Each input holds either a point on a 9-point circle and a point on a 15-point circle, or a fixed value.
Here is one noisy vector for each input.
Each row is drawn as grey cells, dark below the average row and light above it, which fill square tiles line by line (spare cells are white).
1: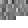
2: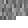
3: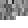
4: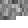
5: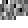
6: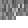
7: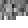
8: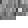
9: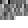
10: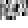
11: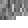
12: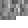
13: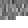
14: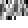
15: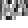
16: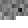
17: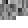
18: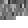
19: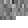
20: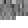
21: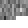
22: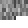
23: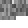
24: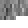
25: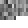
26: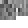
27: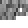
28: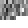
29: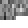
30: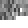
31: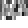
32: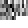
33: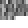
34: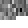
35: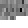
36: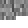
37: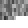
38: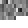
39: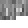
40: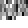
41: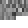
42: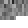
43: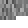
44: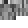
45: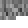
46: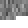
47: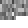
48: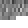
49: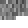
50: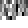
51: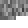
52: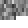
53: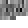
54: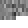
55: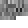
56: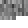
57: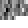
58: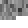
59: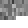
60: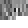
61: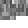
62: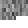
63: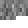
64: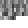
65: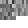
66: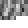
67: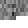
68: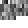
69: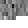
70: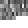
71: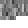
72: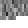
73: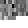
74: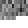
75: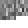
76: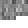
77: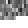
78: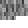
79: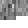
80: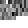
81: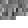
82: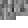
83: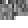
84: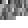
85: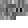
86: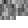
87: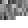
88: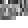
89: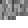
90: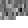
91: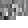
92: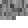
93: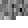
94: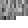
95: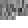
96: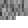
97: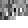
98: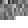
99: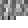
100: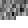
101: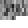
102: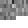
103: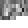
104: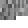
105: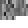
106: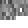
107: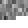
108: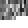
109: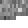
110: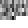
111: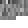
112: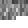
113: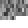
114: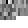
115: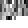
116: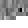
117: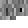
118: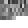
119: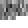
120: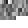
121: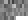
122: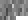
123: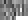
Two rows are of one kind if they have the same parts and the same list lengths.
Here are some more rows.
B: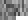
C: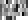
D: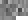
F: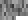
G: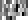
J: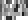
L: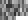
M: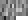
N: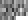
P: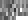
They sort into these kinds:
B, D, F, L, M, N, P
C, G, J

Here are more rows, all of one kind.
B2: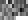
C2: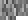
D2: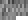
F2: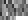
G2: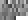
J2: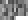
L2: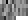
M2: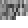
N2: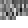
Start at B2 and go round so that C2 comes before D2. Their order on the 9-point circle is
B2, L2, C2, M2, G2, N2, J2, F2, D2.
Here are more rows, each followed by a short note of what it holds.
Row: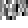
a fixed value
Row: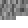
a point on a 9-point circle and a point on a 15-point circle
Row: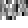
a fixed value
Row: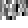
a fixed value
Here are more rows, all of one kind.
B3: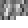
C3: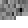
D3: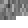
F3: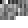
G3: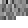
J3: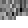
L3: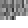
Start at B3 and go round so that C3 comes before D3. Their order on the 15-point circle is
B3, L3, J3, C3, G3, D3, F3.
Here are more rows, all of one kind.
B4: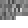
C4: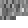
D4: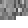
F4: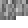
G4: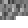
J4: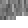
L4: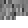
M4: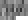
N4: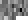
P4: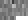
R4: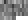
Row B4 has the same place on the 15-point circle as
C4, G4 and P4.
